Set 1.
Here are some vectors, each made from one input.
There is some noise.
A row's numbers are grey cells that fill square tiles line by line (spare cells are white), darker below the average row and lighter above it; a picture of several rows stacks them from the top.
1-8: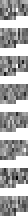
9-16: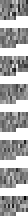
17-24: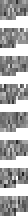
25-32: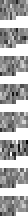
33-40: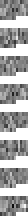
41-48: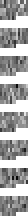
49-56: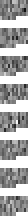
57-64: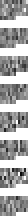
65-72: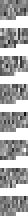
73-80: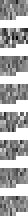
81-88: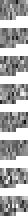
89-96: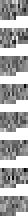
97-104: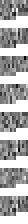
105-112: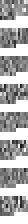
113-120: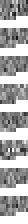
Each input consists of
a point on a 10-point line.
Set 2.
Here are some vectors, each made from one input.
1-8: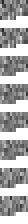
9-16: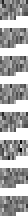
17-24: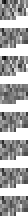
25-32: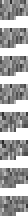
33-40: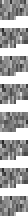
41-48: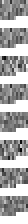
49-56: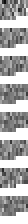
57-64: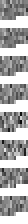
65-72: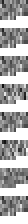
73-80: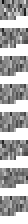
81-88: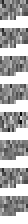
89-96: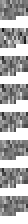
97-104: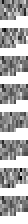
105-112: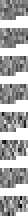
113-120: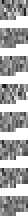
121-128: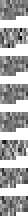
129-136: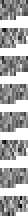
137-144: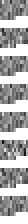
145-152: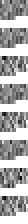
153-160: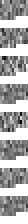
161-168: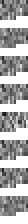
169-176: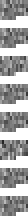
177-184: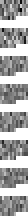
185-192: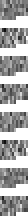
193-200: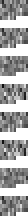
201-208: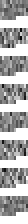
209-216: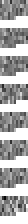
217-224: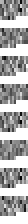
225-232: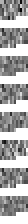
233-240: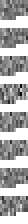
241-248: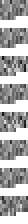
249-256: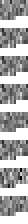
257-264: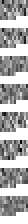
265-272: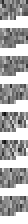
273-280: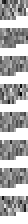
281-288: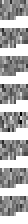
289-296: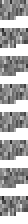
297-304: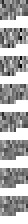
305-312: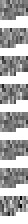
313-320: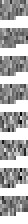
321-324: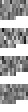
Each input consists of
a point on a 6-point circle.
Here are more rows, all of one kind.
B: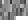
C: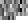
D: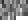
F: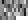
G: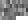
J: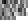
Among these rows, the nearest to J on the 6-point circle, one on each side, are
C and F.
